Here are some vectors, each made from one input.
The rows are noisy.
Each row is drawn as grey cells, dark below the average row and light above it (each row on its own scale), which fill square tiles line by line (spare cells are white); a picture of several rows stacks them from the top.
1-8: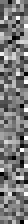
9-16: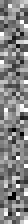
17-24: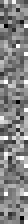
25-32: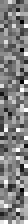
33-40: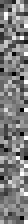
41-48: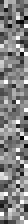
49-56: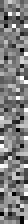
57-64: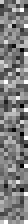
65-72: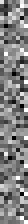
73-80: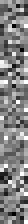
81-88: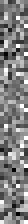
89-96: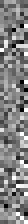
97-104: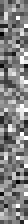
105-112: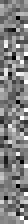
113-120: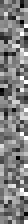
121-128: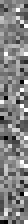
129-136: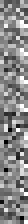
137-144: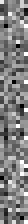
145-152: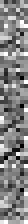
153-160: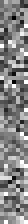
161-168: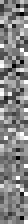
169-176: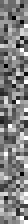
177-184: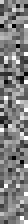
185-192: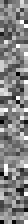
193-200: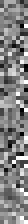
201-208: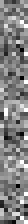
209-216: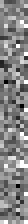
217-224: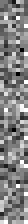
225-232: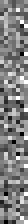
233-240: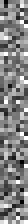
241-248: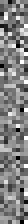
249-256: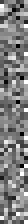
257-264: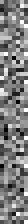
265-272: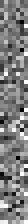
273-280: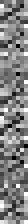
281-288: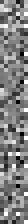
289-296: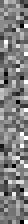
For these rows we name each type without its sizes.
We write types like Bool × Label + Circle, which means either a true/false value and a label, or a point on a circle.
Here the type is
Bool × (Label + Line).
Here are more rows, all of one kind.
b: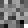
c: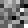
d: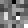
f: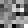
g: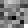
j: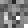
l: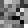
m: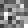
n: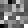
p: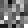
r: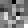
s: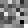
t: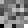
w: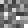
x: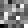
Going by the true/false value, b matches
c, g, l and s.
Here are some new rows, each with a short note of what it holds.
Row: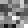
a point on a line and a true/false value
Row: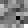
a point on a line and a true/false value
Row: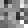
a point on a line and a true/false value
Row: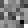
a label and a true/false value
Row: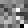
a point on a line and a true/false value
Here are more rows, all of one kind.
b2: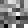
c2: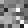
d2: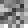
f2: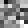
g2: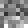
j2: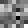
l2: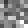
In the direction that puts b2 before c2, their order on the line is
g2, d2, l2, f2, j2, b2, c2.
